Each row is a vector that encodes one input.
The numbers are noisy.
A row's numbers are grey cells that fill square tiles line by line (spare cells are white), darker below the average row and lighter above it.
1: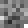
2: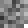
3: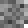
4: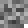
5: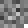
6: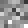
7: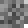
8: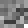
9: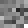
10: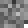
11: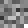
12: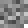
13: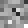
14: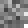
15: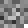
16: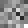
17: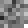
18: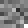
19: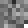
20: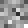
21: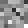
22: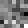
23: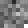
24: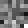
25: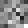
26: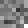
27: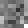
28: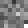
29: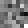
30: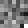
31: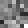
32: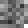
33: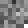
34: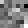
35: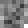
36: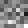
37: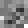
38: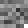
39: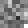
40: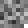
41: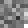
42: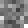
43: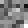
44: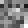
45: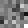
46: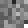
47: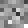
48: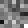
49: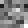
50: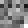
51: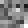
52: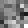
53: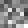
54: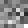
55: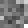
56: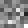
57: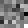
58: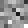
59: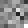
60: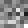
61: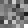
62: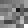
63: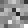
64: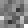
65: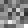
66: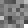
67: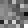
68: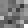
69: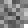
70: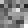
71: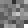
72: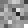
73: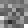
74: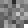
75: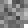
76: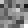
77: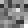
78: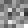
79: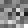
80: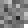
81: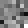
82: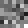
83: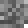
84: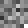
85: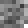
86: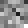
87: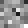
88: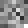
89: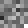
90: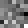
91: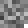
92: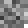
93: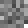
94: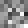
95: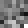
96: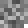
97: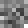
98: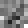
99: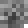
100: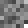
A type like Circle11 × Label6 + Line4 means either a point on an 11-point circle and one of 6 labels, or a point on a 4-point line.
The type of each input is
Line3 × Line3 + Line4 + List2(Line5).
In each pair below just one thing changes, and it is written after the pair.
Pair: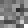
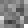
the place on the 5-point line in item 1 of the list
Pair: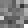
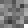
the place on the 5-point line in item 2 of the list
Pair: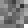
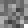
the place on the 5-point line in item 1 of the list
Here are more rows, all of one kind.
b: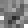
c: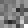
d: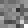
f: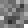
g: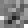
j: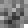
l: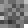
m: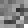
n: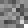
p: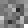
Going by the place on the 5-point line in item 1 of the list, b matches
g and j.
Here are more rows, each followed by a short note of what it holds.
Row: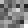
the empty list
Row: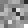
a point on a 4-point line
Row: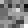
the empty list
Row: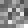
a point on a 4-point line
